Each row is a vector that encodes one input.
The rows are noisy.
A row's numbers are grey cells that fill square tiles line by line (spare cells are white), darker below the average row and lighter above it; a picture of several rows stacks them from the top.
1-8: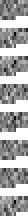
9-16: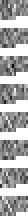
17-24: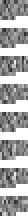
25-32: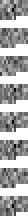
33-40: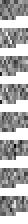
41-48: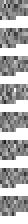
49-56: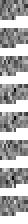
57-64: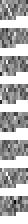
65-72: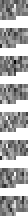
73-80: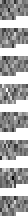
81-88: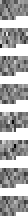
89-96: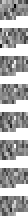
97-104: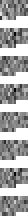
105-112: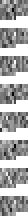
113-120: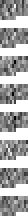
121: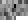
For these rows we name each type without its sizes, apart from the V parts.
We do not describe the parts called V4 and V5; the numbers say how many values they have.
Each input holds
either a point on a circle, or a true/false value, a value of V4 and a value of V5.
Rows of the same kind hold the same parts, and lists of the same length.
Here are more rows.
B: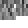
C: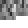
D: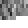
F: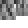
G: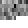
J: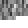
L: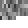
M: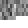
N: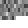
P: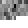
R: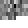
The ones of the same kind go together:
B, C, D, F, J, M, N
G, L, P, R

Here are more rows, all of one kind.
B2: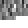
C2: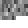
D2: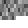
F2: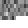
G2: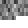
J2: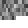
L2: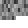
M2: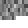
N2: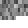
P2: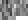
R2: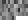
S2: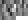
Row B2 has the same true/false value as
P2 and S2.
